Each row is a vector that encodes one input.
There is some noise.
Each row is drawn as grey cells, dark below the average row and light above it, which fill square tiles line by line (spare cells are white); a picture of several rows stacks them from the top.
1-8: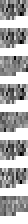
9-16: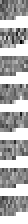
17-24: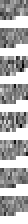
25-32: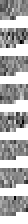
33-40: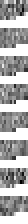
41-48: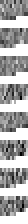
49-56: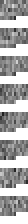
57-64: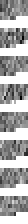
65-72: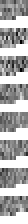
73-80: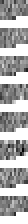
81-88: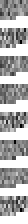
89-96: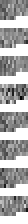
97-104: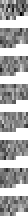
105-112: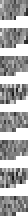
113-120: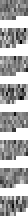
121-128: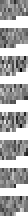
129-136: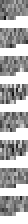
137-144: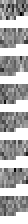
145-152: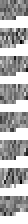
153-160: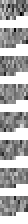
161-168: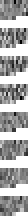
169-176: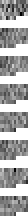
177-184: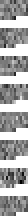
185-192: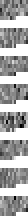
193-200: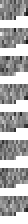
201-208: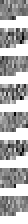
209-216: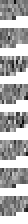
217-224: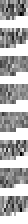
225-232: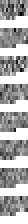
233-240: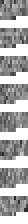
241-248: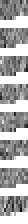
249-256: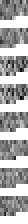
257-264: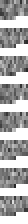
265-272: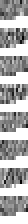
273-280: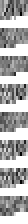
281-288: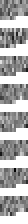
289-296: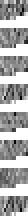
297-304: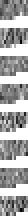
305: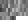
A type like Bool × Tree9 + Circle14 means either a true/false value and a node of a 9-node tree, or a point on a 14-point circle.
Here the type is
Bool × (Line7 + Line15) + Label7.
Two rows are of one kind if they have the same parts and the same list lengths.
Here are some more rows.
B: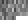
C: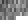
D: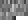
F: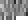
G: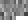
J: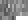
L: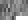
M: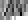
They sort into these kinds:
B, C, J, L
D, F, G
M

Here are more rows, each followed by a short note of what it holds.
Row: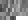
a point on a 7-point line and a true/false value
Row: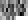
one of 7 labels
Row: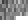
a point on a 7-point line and a true/false value
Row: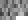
a point on a 7-point line and a true/false value
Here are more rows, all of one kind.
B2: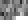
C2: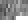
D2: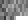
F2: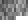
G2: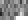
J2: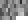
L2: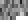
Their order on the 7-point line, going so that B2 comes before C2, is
D2, B2, F2, C2, G2, J2, L2.
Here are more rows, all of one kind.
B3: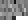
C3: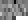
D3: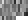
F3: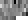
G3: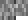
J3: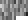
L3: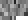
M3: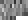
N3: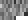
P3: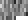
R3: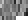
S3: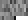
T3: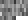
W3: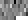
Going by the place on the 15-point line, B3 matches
C3, F3 and W3.
